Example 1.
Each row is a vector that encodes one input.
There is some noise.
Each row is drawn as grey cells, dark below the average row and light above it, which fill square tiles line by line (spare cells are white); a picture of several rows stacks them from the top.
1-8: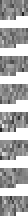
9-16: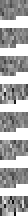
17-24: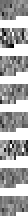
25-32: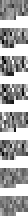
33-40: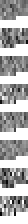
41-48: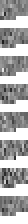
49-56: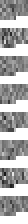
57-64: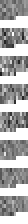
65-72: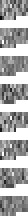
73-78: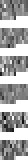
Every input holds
a list of up to two points on a 10-point circle.
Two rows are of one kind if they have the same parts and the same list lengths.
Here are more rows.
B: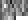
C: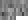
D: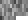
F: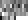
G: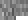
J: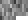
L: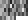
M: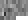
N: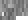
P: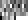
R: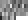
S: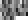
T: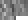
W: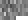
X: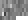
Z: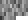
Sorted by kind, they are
B, C, G, T, W
D, F, J, M, N, P, R, X, Z
L, S

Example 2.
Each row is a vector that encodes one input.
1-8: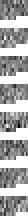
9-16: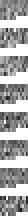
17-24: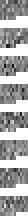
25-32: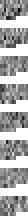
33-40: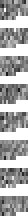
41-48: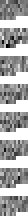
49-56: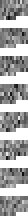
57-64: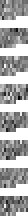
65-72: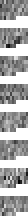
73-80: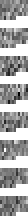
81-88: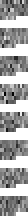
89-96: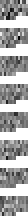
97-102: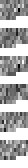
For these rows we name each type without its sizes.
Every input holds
either a point on a line, or four true/false values.
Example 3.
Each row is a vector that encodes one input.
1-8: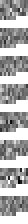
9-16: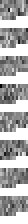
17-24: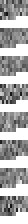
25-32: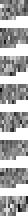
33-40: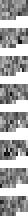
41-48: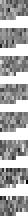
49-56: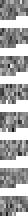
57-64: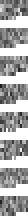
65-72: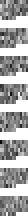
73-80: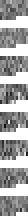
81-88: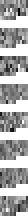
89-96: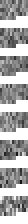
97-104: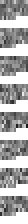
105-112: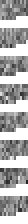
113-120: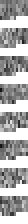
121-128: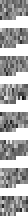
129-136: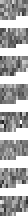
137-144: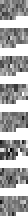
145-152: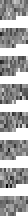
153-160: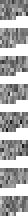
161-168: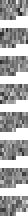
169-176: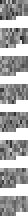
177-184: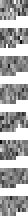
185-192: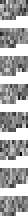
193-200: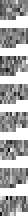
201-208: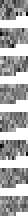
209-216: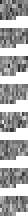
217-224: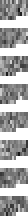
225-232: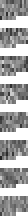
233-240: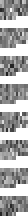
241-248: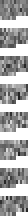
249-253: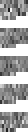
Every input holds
a point on a 16-point line and three true/false values.
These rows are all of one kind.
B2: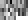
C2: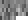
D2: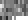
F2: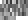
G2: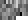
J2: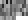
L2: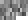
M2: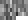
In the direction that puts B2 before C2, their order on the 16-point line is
J2, B2, F2, M2, C2, D2, G2, L2.
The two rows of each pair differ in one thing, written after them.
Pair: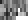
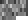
the place on the 16-point line
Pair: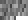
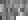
the place on the 16-point line
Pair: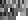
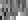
the place on the 16-point line
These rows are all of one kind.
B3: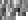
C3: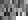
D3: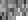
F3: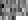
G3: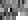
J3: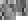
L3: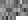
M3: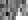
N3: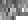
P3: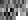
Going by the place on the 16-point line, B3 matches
C3 and G3.
